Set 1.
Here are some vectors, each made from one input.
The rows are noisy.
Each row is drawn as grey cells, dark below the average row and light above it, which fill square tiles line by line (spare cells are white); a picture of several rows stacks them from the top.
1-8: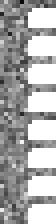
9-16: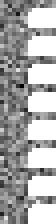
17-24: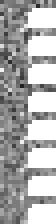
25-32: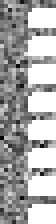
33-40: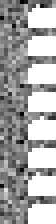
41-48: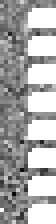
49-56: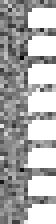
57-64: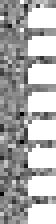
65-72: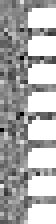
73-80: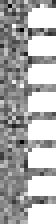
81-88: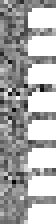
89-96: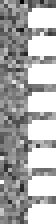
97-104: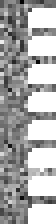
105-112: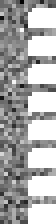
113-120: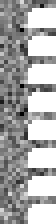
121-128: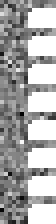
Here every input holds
a true/false value, together with either a point on a 6-point line, or a point on a 7-point line.
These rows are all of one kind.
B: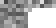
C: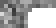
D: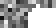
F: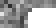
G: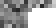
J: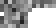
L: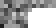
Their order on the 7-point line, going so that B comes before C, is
L, G, B, D, C, F, J.
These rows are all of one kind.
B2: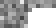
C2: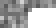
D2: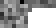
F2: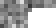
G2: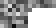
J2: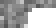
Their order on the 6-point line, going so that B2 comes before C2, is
D2, J2, B2, G2, C2, F2.
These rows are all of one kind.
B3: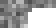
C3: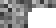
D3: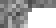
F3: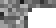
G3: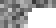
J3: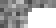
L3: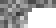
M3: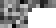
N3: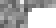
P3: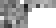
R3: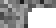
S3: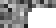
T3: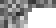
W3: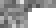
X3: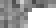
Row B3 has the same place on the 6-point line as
J3, L3, M3 and T3.
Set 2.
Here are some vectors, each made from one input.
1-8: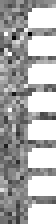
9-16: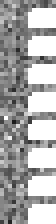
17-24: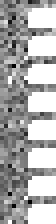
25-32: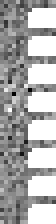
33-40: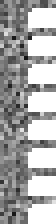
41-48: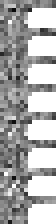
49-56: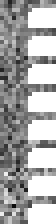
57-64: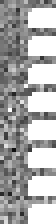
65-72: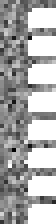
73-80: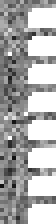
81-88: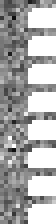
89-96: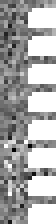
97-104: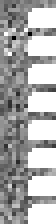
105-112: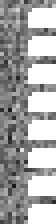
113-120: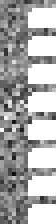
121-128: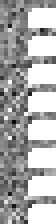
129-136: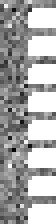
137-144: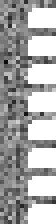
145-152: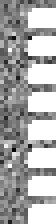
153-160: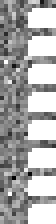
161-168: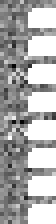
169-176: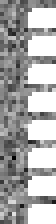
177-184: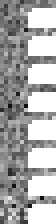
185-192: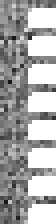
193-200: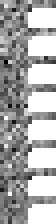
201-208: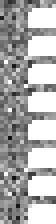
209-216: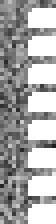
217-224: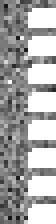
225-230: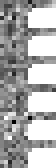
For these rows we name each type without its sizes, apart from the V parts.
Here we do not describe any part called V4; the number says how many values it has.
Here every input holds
either a point on a circle and a true/false value, or a value of V4.
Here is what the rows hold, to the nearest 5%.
About 80% of them hold a point on a circle and a true/false value. The rest hold a value of V4.
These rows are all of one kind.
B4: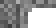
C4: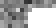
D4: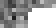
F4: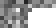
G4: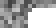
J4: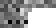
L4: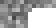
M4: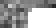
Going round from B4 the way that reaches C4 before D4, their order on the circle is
B4, M4, J4, C4, F4, G4, D4, L4.
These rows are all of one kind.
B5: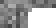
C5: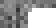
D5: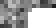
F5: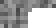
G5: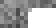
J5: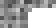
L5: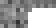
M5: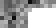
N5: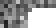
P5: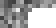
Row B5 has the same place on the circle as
C5 and G5.
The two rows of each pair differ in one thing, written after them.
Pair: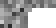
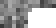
the true/false value
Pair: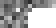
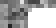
the place on the circle
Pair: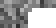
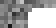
the true/false value
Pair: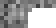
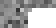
the place on the circle
